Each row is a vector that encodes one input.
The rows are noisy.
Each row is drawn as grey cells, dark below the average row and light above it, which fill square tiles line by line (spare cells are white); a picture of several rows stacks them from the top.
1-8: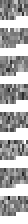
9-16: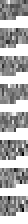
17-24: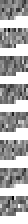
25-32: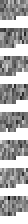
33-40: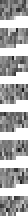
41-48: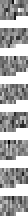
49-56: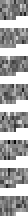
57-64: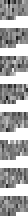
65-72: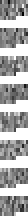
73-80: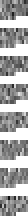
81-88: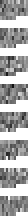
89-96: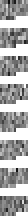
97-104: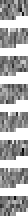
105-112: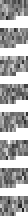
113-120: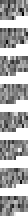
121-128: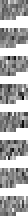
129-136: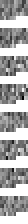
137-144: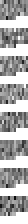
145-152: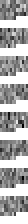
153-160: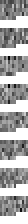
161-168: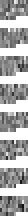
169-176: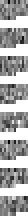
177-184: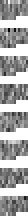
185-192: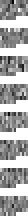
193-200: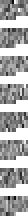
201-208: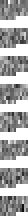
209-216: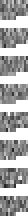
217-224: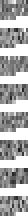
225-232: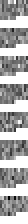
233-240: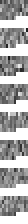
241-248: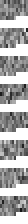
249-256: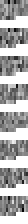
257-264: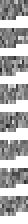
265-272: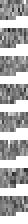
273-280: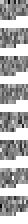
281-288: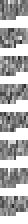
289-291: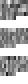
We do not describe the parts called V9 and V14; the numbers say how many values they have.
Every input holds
three true/false values and a value of V14, together with either a node of a 12-node tree, or a value of V9.
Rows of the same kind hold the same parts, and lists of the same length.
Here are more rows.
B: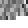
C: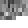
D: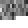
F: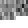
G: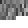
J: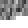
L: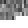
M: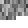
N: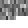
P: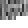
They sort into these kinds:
B, D, F, G, J, L, M
C, N, P

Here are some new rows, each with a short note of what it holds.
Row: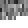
a node of a 12-node tree, three true/false values and a value of V14
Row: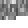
three true/false values, a value of V9 and a value of V14
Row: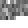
three true/false values, a value of V9 and a value of V14
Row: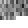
three true/false values, a value of V9 and a value of V14
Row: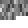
three true/false values, a value of V9 and a value of V14
